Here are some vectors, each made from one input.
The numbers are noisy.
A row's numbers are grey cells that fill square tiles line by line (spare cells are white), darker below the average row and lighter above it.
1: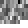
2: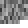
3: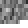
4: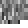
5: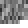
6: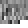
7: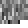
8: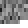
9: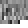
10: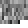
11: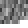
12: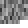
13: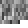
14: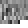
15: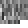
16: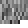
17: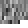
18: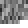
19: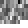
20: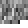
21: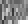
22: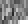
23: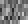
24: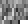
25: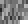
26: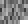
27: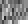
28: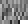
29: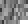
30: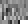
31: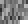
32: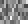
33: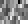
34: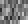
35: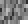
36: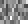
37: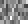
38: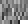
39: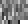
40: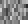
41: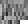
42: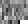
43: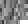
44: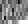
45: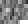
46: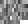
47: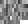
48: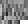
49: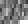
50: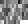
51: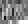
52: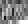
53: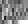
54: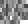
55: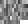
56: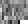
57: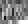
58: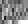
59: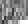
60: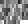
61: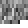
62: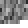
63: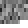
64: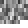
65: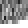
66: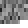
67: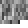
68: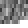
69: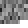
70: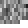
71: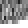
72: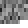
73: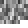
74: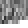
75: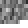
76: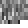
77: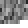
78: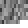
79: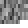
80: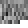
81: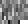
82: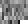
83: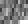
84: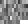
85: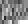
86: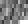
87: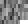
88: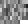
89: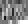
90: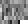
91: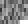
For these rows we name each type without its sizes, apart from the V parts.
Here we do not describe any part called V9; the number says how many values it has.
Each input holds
a true/false value, together with either a point on a line, or a value of V9.
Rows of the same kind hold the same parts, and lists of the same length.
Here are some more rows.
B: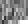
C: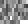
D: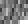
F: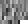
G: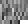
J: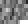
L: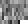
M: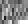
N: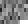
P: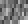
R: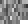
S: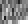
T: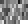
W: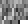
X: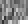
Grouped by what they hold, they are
B, C, M, R, S, T, X
D, F, G, J, L, N, P, W

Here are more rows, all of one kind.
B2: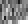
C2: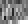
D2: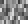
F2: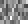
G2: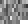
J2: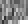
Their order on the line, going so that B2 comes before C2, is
J2, G2, F2, D2, B2, C2.
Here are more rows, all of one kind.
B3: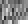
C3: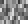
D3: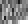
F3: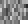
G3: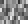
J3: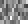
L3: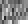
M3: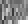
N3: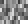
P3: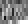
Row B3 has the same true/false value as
D3, L3, M3 and P3.
